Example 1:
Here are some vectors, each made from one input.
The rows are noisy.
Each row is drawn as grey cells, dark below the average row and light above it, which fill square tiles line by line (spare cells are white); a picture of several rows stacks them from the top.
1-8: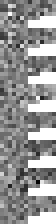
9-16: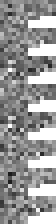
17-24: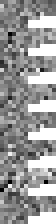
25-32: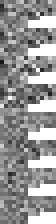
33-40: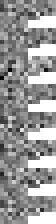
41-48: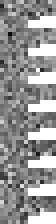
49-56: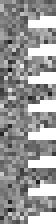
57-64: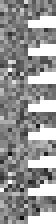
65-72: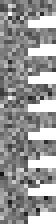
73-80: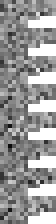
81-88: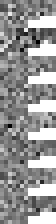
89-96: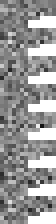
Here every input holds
either a point on a 6-point line, or a point on a 13-point line.
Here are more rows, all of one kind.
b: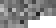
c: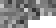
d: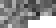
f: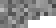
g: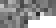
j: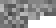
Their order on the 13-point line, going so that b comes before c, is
j, g, b, f, c, d.
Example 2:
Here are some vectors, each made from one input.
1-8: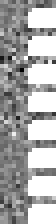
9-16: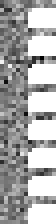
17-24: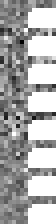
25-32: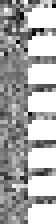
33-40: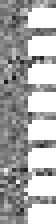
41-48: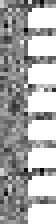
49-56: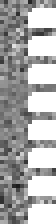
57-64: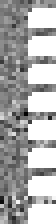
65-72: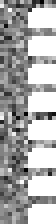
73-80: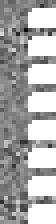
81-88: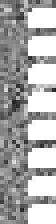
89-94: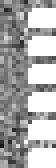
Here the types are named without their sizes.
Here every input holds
a list of points on a line.
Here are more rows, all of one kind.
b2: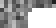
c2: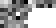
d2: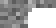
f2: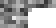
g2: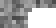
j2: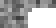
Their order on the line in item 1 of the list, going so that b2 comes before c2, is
g2, j2, b2, d2, f2, c2.
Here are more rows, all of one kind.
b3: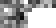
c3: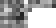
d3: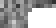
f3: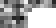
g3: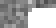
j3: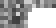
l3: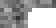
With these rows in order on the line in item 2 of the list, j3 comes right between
b3 and g3.
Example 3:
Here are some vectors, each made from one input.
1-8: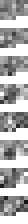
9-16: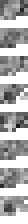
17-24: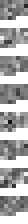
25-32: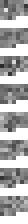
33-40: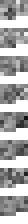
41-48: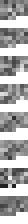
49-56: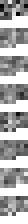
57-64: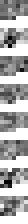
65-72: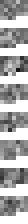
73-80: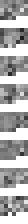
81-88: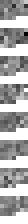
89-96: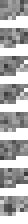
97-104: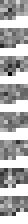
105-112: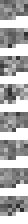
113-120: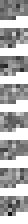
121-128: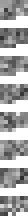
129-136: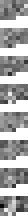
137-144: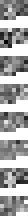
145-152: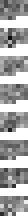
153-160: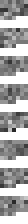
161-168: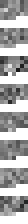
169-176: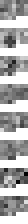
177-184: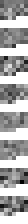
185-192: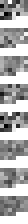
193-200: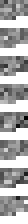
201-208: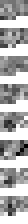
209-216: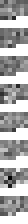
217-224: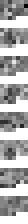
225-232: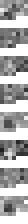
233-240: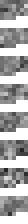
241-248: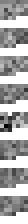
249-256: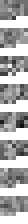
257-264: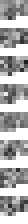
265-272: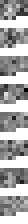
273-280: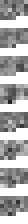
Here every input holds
either a fixed value, or one of 7 labels and one of 11 labels.
